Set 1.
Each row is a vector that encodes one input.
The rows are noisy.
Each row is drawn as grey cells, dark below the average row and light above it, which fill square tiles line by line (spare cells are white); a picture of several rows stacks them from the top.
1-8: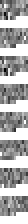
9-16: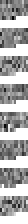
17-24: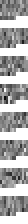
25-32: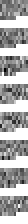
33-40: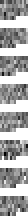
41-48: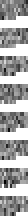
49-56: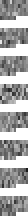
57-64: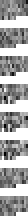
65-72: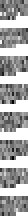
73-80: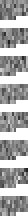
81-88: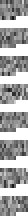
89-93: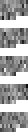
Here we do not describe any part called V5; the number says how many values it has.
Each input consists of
either a point on a 6-point circle, or a fixed value, or three true/false values and a value of V5.
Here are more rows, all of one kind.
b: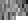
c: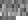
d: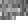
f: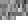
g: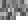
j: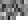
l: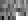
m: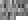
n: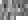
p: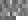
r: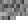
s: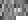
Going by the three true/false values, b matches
d, f, m and n.
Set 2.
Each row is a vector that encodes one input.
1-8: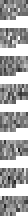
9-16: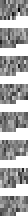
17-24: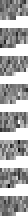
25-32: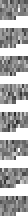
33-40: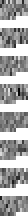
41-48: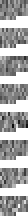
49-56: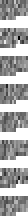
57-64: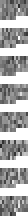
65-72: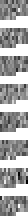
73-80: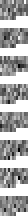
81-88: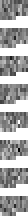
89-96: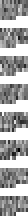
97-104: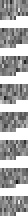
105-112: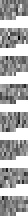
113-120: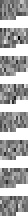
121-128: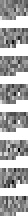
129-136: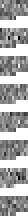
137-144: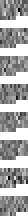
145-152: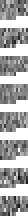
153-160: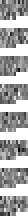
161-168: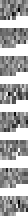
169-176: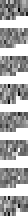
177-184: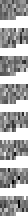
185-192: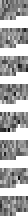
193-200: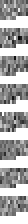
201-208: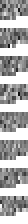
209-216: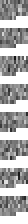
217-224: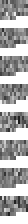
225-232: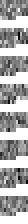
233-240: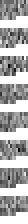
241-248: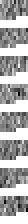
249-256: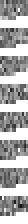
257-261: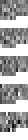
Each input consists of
one of 10 labels, together with either a point on a 17-point circle, or four true/false values.
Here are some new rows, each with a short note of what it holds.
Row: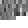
one of 10 labels and four true/false values
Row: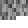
one of 10 labels and four true/false values
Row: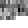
a point on a 17-point circle and one of 10 labels
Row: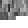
one of 10 labels and four true/false values
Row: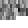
a point on a 17-point circle and one of 10 labels
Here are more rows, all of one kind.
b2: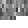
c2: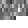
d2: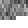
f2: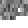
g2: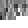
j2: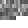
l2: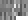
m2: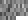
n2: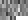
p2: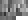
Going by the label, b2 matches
c2, j2, l2 and m2.
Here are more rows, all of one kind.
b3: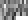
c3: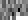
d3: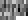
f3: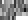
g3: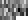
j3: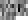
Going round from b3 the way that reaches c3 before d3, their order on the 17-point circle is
b3, c3, j3, d3, g3, f3.
